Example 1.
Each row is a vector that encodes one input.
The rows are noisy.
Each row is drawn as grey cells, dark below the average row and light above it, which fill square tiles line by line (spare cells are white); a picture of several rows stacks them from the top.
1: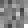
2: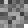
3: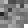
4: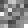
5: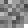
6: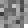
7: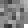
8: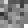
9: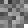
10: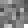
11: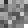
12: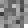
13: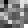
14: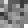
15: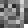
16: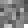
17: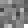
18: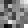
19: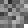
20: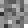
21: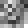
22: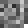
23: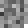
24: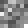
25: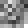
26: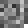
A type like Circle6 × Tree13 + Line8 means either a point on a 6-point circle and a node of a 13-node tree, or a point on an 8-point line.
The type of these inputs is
Bool × Bool × Bool.
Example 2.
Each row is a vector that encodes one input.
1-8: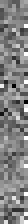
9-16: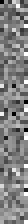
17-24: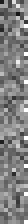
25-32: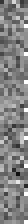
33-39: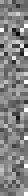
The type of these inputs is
Label8.
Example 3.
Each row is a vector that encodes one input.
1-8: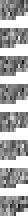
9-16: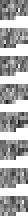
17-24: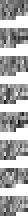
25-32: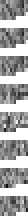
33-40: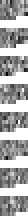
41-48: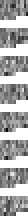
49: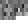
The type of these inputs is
Circle6.
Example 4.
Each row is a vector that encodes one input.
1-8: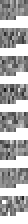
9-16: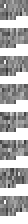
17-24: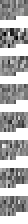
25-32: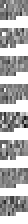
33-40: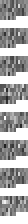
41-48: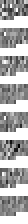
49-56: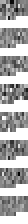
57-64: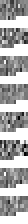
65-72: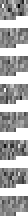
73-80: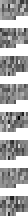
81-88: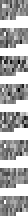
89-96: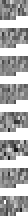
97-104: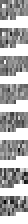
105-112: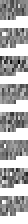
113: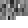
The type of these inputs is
Circle6 + Unit.
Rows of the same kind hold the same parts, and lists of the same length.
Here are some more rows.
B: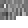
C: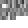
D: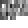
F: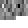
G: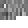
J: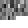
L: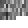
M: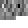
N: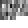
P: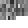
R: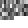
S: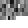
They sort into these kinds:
B, C, D, F, G, J, L, M, N, P, S
R

